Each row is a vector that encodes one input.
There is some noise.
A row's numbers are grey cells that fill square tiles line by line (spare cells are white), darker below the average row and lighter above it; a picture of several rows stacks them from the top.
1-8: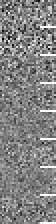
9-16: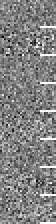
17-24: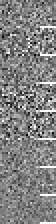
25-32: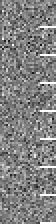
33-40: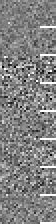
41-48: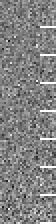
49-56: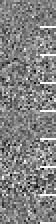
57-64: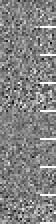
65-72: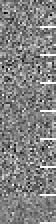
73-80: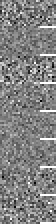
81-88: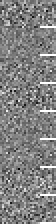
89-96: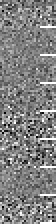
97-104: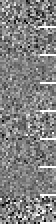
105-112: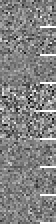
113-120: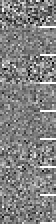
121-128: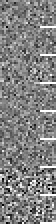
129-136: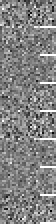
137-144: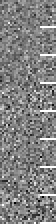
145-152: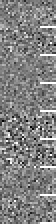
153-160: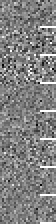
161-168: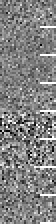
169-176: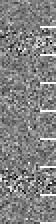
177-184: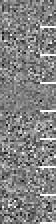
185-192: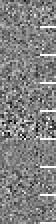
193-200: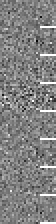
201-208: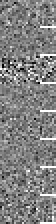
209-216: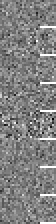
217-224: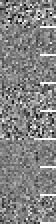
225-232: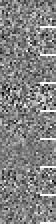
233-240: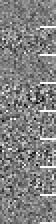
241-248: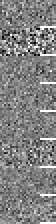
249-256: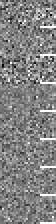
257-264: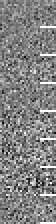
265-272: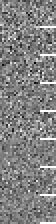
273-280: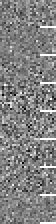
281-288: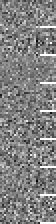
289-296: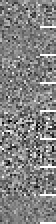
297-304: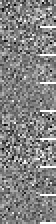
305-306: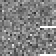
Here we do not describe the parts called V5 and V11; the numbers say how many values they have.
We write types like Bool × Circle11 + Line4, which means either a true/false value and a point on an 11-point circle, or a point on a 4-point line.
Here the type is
Line7 + (Line9 + V11) × V5.
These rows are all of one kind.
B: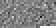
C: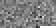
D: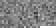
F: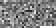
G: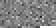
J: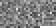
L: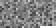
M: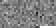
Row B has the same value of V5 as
C and G.
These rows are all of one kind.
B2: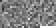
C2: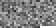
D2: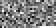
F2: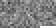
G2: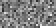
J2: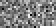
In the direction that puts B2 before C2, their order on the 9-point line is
B2, G2, C2, F2, J2, D2.
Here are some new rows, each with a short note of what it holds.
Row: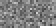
a value of V5 and a value of V11
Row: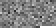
a value of V5 and a value of V11
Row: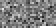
a point on a 9-point line and a value of V5
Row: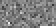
a point on a 9-point line and a value of V5
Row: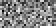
a point on a 7-point line
